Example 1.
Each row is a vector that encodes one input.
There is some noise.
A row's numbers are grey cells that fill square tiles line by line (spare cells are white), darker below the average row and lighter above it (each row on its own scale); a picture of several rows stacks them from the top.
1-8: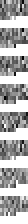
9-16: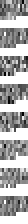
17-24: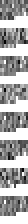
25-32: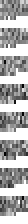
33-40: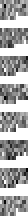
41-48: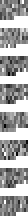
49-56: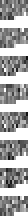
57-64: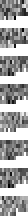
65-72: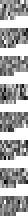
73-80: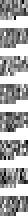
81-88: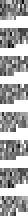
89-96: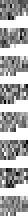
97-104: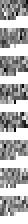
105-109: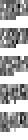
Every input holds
a true/false value, together with either a point on a 5-point line, or a node of a 7-node tree.
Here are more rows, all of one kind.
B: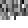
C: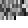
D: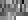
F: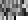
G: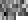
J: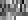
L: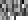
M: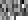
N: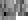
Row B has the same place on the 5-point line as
L and M.
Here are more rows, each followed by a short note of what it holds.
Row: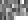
a node of a 7-node tree and a true/false value
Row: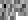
a node of a 7-node tree and a true/false value
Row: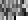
a point on a 5-point line and a true/false value
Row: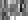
a point on a 5-point line and a true/false value
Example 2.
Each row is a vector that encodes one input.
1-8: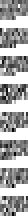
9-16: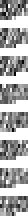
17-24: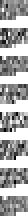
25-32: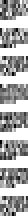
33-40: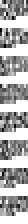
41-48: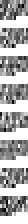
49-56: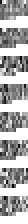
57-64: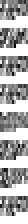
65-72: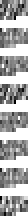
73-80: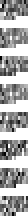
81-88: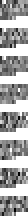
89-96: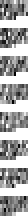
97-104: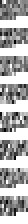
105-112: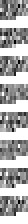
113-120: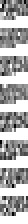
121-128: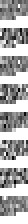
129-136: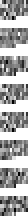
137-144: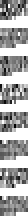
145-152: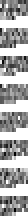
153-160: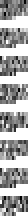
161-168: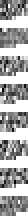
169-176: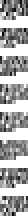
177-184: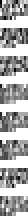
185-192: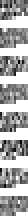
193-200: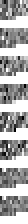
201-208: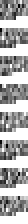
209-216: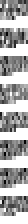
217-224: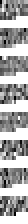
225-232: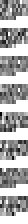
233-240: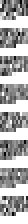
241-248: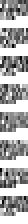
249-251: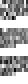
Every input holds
either a point on a 14-point circle and a true/false value, or a node of a 7-node tree.
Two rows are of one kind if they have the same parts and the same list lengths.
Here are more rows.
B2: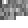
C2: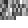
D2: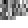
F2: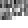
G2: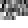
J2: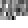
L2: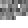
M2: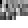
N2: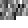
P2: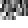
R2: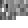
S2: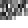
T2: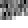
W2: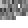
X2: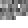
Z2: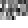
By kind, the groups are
B2, C2, D2, F2, M2, N2, R2, S2, T2
G2, J2, L2, P2, W2, X2, Z2

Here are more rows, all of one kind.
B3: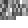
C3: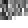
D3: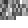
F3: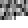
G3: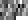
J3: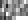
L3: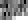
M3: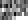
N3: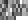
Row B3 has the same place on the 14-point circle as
D3, G3 and N3.
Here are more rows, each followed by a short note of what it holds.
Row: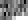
a point on a 14-point circle and a true/false value
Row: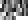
a node of a 7-node tree
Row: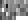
a point on a 14-point circle and a true/false value
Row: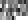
a node of a 7-node tree
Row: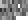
a node of a 7-node tree
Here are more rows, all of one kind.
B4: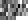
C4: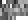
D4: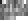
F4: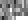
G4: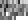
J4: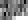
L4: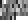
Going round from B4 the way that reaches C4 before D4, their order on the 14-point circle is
B4, G4, L4, C4, D4, F4, J4.
